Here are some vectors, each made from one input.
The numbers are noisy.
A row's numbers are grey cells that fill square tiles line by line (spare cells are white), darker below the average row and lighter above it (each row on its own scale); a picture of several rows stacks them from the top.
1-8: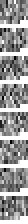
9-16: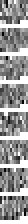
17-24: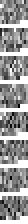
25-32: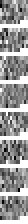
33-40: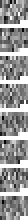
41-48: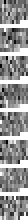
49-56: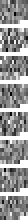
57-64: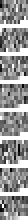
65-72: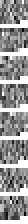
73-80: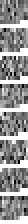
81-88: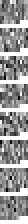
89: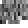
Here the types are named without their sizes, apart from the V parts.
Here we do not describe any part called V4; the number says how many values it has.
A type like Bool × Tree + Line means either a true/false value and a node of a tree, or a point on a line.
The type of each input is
(Bool × V4 + Unit) × Label.
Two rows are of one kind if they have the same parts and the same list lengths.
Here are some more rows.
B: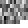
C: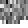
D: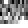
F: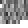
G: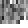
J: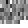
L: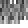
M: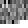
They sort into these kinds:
B, D, F, M
C, G, J, L

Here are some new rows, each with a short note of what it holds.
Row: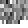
a label
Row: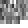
a label
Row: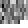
a label
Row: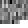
a label, a true/false value and a value of V4
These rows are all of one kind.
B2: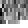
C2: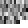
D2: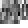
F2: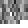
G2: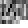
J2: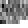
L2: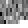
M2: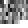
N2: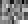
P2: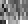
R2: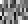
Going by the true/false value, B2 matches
C2, F2 and P2.
